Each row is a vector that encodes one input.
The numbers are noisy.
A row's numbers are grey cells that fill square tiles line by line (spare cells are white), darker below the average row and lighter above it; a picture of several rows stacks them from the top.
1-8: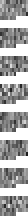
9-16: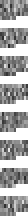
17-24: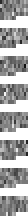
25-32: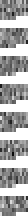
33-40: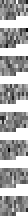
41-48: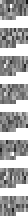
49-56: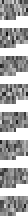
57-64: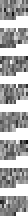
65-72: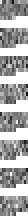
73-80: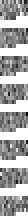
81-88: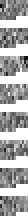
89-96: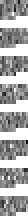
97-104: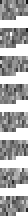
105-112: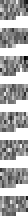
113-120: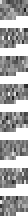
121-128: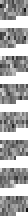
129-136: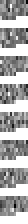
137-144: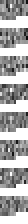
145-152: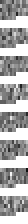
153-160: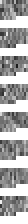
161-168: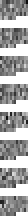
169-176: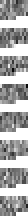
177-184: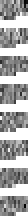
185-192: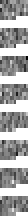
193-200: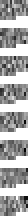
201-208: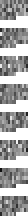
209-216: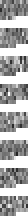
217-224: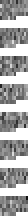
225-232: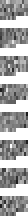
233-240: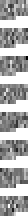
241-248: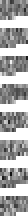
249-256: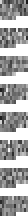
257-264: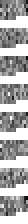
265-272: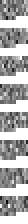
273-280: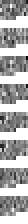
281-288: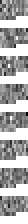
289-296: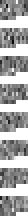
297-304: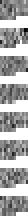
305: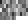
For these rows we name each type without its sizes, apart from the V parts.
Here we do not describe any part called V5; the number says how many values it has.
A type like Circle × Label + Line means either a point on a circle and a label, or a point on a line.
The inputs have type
(Bool × Bool × Bool + Unit) × V5 + Tree × Tree.
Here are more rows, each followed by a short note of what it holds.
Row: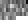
three true/false values and a value of V5
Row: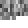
a node of each of two trees
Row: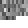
three true/false values and a value of V5
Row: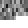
a node of each of two trees
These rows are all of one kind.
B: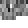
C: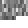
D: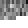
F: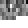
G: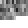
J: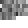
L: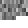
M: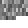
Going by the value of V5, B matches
D and F.
